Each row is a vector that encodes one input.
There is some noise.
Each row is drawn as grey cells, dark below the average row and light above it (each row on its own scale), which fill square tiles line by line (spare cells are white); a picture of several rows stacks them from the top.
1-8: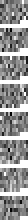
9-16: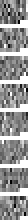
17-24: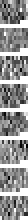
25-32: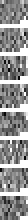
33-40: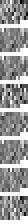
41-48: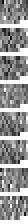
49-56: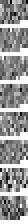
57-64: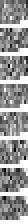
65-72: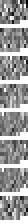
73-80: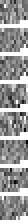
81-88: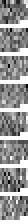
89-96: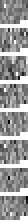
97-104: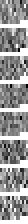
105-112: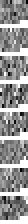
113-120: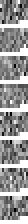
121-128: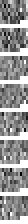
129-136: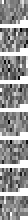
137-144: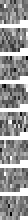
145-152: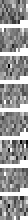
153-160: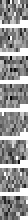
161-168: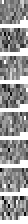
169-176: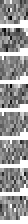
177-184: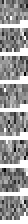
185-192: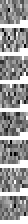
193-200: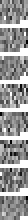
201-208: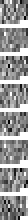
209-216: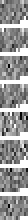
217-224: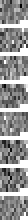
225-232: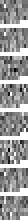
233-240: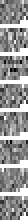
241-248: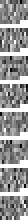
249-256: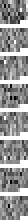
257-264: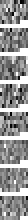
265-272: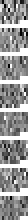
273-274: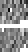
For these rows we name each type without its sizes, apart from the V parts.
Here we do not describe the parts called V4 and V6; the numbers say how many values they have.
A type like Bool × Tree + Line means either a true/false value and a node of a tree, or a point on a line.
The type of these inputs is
(Bool × V4 + List(V6)) × Label + Line + Tree.
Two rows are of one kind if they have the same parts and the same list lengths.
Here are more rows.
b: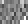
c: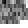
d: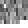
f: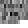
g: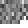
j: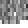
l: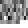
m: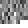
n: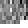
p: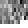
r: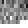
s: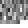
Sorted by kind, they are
b, g
c
d
f
j, l, m, s
n, p
r

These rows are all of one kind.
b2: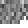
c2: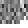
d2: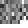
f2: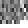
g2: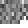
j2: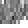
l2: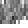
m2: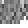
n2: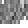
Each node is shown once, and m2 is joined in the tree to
b2, c2 and n2.
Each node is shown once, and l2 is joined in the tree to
j2.
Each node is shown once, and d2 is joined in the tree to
g2.
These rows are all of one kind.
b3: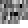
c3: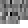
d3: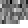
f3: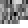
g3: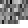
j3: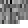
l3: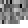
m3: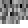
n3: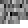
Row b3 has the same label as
f3 and g3.
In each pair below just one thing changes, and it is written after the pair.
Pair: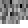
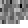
the true/false value
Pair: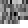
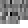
the value of V4
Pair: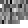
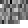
the value of V4
